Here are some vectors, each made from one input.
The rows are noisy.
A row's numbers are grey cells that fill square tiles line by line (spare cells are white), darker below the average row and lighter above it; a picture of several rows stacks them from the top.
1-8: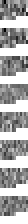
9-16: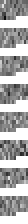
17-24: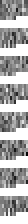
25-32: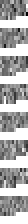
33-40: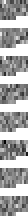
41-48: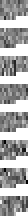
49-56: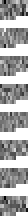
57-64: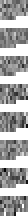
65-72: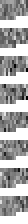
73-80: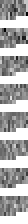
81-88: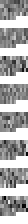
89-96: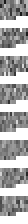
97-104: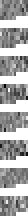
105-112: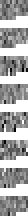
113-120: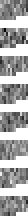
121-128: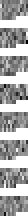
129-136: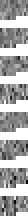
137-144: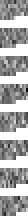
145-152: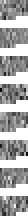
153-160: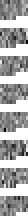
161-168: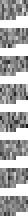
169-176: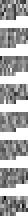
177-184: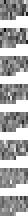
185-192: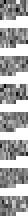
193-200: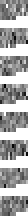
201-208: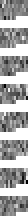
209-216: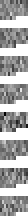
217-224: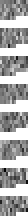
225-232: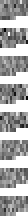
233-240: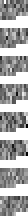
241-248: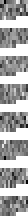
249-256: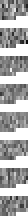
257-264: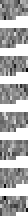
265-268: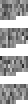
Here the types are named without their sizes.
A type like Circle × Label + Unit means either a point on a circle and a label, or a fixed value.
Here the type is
(Label + Line) × Line.
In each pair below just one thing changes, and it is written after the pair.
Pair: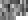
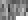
the place on the line
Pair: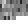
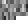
the place on the line
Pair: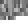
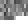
the label
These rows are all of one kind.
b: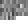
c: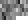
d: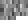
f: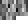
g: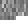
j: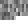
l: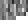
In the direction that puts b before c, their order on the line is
f, l, d, b, g, j, c.
